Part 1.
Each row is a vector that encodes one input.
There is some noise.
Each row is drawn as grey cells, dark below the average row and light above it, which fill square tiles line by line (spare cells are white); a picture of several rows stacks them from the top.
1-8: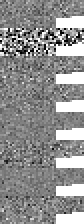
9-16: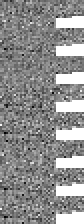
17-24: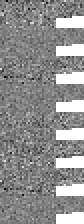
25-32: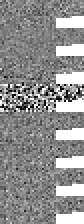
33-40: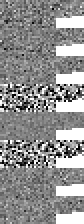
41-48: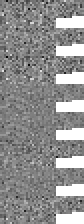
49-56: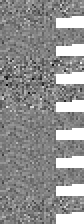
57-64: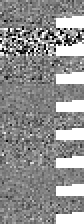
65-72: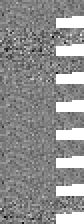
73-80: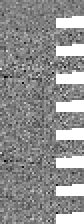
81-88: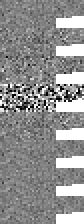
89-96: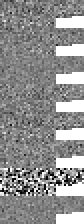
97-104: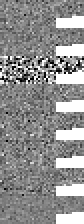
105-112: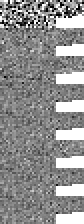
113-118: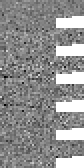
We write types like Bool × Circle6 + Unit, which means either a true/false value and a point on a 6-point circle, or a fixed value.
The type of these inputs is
Line3 × Line3 + Unit.
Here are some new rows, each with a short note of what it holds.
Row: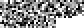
a fixed value
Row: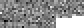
a point on each of two 3-point lines
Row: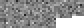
a point on each of two 3-point lines
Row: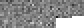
a point on each of two 3-point lines
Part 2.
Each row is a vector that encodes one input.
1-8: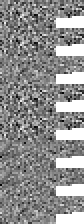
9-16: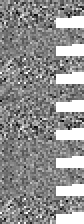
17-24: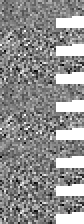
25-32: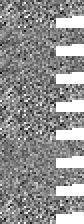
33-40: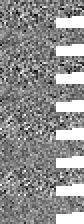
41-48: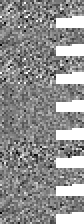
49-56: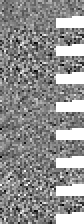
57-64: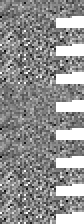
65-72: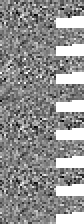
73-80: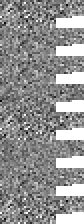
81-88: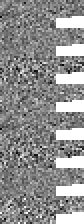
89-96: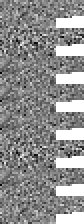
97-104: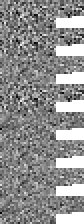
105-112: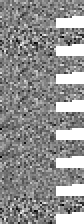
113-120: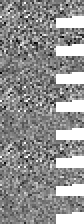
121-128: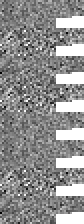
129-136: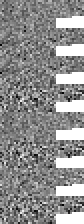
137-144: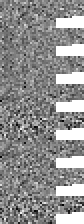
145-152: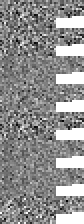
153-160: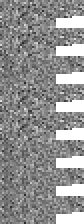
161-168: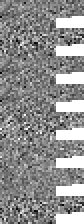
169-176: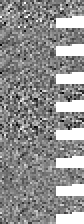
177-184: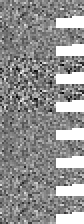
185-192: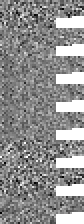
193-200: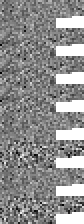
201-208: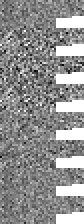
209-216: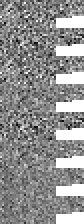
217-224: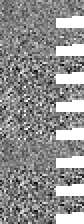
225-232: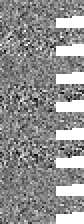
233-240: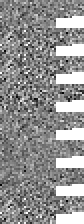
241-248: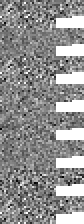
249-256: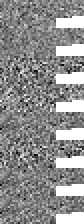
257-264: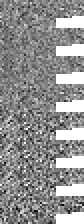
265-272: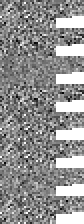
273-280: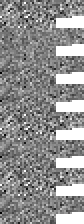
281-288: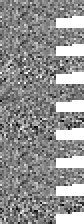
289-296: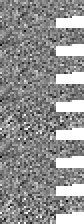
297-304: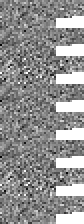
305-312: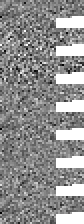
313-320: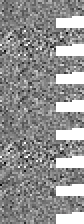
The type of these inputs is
Line5.
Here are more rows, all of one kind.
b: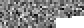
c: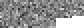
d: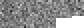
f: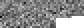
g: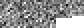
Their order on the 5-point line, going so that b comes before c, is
b, f, d, c, g.
